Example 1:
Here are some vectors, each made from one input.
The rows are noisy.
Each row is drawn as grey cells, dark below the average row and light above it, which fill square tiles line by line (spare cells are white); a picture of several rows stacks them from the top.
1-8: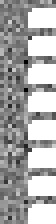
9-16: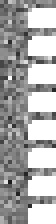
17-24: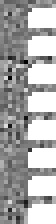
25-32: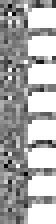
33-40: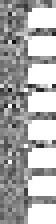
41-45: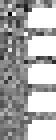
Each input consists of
a point on a 9-point circle.
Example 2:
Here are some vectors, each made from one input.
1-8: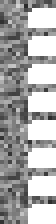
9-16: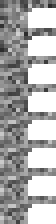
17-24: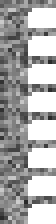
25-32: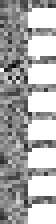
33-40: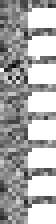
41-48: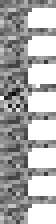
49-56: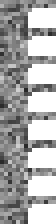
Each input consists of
a point on a 6-point line.
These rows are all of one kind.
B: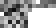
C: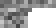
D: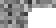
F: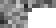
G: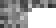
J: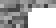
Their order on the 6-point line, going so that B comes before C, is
B, J, D, C, G, F.
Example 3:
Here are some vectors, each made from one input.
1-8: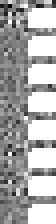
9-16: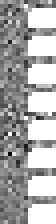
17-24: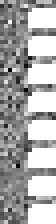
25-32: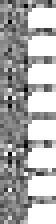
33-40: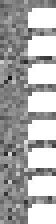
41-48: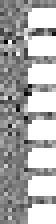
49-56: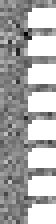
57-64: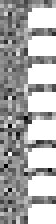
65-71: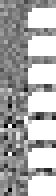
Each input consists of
a point on an 11-point circle.
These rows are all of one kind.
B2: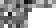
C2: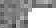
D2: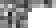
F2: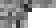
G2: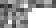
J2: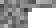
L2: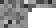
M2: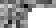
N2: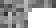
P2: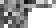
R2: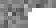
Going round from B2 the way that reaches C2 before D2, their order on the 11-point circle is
B2, P2, C2, J2, G2, N2, L2, F2, M2, R2, D2.
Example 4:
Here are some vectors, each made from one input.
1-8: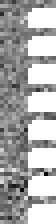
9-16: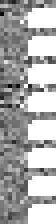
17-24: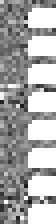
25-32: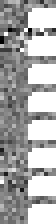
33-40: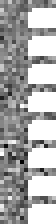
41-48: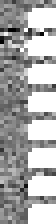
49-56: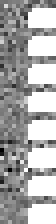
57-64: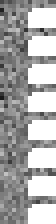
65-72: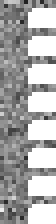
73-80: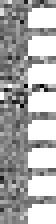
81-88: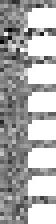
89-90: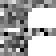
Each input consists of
a node of a 12-node tree.
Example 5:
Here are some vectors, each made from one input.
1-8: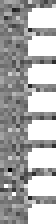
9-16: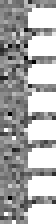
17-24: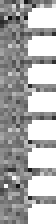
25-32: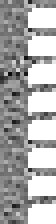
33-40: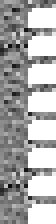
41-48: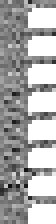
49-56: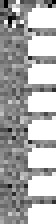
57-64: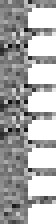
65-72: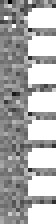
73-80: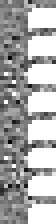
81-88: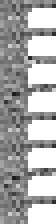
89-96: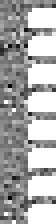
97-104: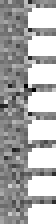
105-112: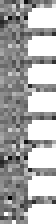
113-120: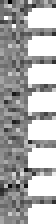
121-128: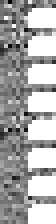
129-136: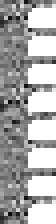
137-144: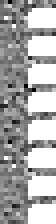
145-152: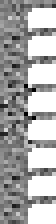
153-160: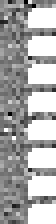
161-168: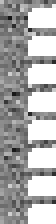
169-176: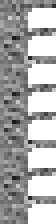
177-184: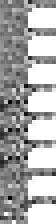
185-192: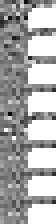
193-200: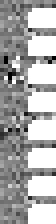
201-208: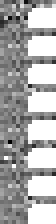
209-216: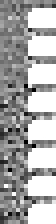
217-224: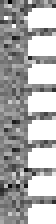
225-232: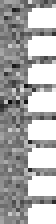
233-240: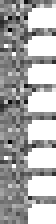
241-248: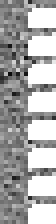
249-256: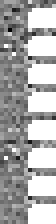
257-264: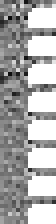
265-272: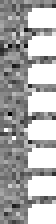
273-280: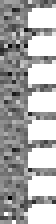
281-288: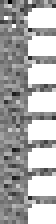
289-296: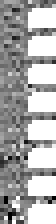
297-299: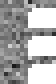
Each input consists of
either a fixed value, or three true/false values.
